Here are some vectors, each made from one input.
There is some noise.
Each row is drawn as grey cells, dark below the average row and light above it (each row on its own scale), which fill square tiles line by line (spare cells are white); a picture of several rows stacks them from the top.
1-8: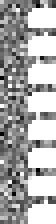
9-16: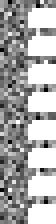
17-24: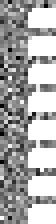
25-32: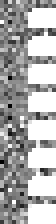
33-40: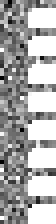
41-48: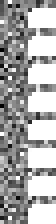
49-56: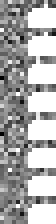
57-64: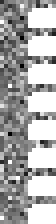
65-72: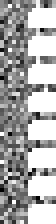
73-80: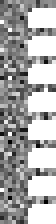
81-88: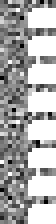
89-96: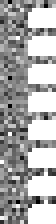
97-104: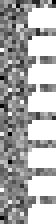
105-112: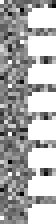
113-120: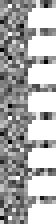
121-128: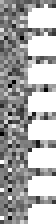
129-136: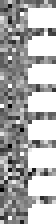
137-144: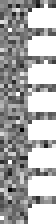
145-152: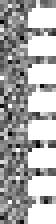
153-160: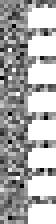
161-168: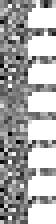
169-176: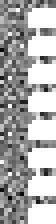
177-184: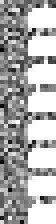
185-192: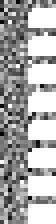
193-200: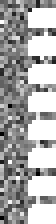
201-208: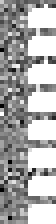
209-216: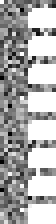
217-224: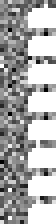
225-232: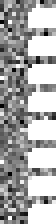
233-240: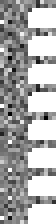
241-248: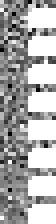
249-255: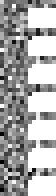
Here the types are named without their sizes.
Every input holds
three true/false values, together with either a point on a circle, or a fixed value.
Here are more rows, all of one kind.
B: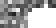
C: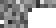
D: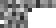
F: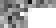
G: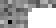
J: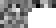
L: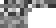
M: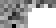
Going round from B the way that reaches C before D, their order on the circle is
B, J, L, M, F, G, C, D.
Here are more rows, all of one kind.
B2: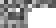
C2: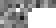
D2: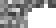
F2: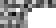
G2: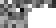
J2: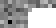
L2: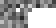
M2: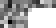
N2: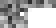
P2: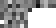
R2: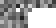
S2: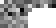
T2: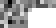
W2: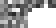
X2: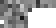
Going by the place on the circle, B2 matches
G2, L2, R2 and S2.
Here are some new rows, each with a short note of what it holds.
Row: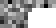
three true/false values
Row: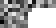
three true/false values
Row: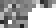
three true/false values
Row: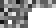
three true/false values
